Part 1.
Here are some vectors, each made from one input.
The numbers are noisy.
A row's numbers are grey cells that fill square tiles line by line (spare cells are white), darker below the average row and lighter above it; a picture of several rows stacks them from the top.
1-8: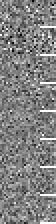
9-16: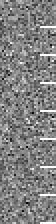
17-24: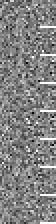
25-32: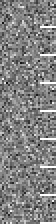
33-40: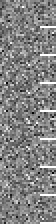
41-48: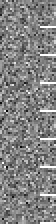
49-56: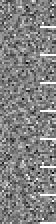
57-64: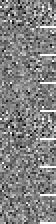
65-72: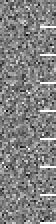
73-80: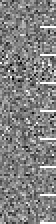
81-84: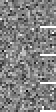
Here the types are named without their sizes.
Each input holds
a list of points on a circle.
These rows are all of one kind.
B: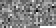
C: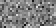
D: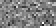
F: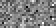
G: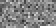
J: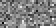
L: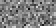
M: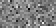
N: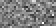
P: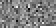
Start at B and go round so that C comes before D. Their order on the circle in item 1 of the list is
B, F, J, P, M, C, L, G, D, N.
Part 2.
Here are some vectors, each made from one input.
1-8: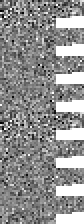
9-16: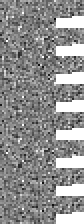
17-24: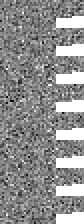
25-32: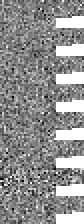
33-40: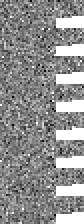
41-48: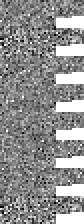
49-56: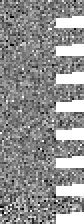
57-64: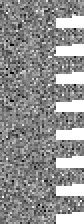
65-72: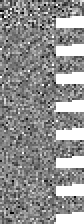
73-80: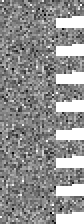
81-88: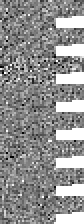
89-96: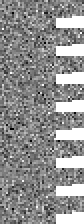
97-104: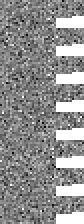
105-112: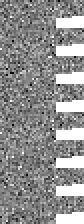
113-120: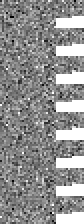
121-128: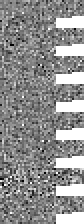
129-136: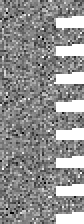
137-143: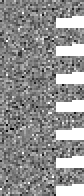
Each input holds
either a point on a 6-point circle, or a point on a 13-point circle, or a fixed value.
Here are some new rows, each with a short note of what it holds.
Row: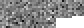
a point on a 6-point circle
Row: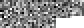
a fixed value
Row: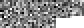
a fixed value
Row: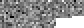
a point on a 13-point circle
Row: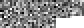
a fixed value
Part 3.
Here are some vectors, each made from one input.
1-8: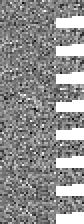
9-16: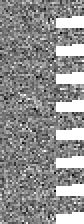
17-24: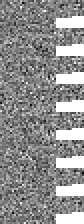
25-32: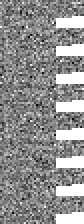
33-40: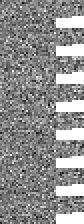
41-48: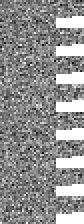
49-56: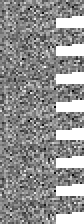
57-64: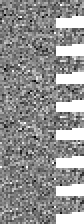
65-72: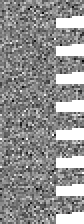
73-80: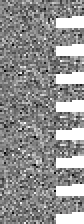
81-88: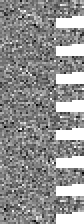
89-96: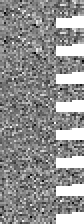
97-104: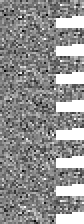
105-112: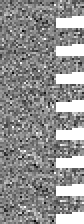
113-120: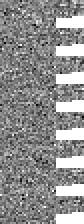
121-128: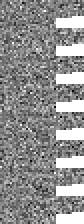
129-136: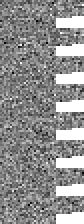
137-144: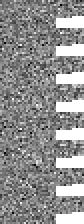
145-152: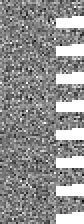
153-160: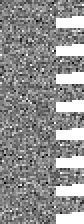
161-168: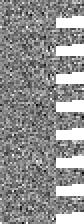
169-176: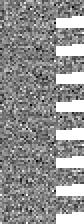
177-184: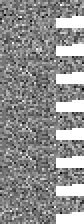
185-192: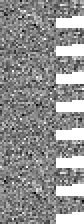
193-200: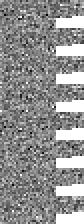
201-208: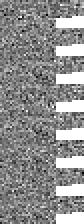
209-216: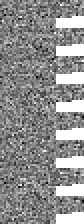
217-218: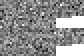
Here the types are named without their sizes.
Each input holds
either a point on a circle, or three true/false values.
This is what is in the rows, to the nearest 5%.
About 50% of them hold a point on a circle. The rest hold three true/false values.
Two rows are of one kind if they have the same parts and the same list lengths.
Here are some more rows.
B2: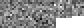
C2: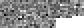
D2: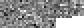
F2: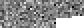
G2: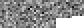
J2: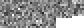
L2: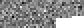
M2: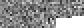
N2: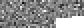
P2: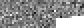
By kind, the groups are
B2, L2, N2, P2
C2, D2, F2, G2, J2, M2

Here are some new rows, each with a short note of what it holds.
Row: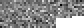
three true/false values
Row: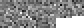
three true/false values
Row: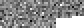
a point on a circle
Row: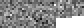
three true/false values
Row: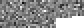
three true/false values
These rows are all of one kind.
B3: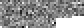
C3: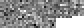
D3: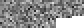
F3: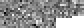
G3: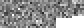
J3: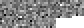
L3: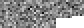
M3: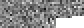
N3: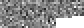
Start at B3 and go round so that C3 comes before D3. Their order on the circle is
B3, G3, F3, C3, J3, L3, D3, M3, N3.
